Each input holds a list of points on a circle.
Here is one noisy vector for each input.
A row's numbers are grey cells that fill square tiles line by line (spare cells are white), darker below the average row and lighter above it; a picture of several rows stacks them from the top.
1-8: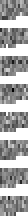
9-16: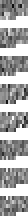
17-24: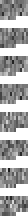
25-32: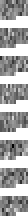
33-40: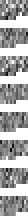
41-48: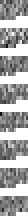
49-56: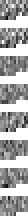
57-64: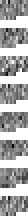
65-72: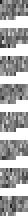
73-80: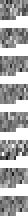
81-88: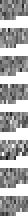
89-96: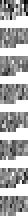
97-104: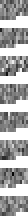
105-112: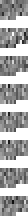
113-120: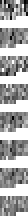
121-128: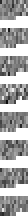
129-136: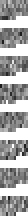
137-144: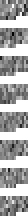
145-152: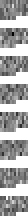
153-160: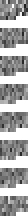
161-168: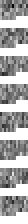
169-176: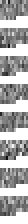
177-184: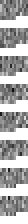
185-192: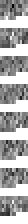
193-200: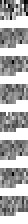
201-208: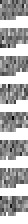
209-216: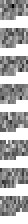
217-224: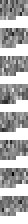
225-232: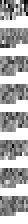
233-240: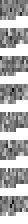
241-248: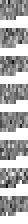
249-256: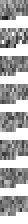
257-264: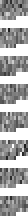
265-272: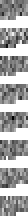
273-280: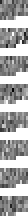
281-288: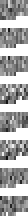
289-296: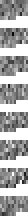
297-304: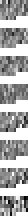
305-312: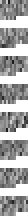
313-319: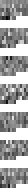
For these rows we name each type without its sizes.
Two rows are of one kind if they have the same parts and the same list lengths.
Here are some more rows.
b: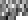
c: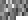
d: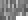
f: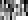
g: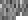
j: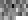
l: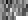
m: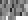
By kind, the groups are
b, c
d, m
f
g, j, l

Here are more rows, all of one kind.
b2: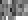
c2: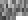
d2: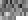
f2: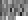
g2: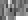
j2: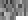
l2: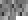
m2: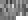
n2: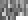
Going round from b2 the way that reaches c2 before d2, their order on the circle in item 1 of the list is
b2, g2, c2, n2, m2, j2, d2, l2, f2.
